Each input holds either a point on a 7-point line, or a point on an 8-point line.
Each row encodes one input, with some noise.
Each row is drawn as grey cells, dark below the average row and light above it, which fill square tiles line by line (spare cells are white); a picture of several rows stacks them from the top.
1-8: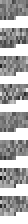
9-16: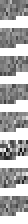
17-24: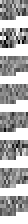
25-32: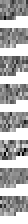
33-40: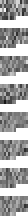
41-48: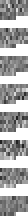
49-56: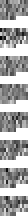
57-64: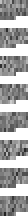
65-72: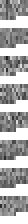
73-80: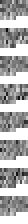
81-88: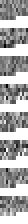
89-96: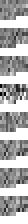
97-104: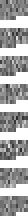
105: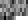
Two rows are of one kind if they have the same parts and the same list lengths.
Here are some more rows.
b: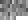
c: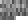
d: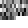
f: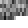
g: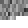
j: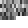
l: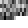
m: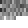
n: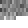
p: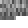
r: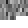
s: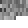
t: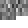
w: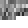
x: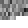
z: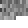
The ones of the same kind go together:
b, g, m, n, s, w, x, z
c, d, f, j, l, p, r, t

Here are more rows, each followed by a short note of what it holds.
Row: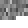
a point on an 8-point line
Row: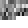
a point on a 7-point line
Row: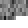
a point on an 8-point line
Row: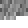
a point on a 7-point line
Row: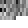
a point on a 7-point line
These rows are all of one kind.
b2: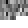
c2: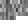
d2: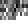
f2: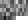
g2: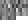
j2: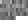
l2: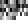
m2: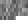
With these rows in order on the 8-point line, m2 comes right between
d2 and j2.
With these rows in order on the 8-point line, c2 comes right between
b2 and l2.
